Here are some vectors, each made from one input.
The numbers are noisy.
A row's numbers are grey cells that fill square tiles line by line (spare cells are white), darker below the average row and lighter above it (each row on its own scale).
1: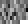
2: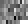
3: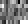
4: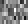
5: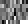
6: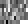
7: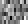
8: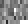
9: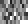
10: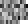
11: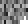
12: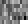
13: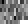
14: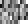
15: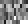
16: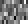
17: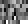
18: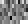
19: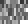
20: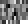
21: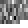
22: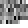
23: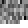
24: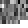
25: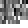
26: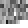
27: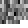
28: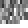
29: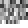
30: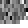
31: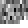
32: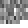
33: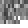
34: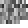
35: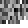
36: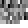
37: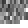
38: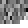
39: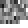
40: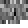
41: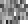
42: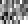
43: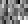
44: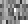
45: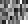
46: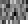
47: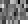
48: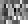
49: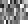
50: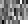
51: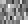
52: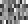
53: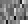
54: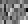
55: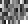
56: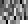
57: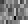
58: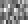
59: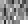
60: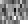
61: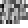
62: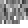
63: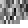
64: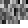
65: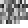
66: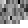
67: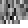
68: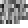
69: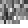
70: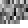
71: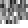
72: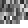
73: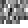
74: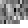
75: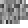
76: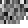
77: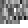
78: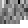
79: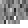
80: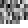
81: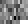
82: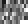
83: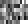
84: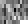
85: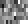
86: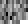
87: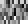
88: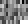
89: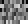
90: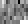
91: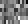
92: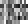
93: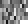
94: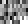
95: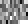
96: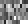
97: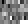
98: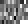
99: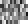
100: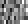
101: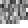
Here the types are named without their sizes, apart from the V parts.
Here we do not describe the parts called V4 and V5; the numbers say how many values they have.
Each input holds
a point on each of two lines, a true/false value, a value of V4 and a value of V5.
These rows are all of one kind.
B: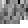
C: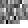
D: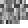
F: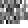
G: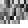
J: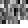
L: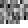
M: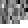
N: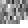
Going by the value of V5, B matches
C, J and M.
